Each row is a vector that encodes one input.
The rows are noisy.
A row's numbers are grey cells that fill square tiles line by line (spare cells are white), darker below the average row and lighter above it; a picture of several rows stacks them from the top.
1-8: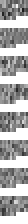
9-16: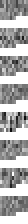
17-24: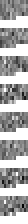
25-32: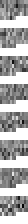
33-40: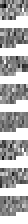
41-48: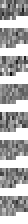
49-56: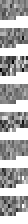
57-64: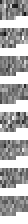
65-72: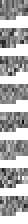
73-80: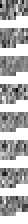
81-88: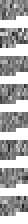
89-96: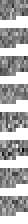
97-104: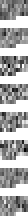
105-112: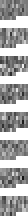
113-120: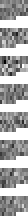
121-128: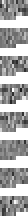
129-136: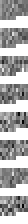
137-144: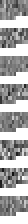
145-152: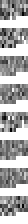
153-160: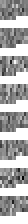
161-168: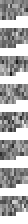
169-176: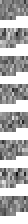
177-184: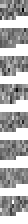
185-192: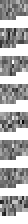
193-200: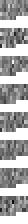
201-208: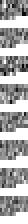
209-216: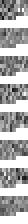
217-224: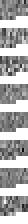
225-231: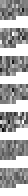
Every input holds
a point on a 15-point circle.
